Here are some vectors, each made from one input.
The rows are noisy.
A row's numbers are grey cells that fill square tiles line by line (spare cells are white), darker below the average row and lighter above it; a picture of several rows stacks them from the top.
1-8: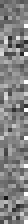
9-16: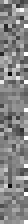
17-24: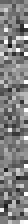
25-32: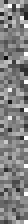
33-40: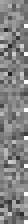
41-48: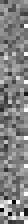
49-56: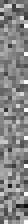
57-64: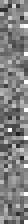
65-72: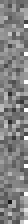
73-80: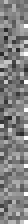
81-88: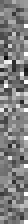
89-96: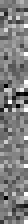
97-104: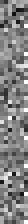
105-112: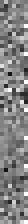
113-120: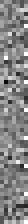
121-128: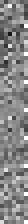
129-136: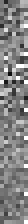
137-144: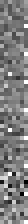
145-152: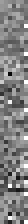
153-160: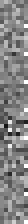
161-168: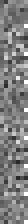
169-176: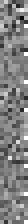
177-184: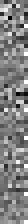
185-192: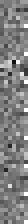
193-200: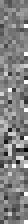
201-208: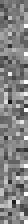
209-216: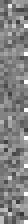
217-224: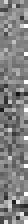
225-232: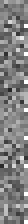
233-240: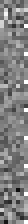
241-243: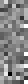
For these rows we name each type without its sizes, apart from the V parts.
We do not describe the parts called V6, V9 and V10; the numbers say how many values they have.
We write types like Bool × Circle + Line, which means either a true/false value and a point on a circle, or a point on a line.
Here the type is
Circle × Label + Line + V6 × V9 + V10.
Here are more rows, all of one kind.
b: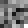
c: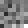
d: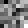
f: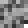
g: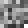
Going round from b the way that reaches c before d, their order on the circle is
b, g, c, f, d.
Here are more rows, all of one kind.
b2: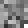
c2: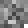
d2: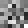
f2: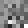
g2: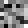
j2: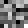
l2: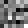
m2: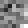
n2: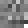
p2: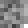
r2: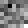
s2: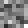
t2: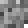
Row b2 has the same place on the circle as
l2 and n2.
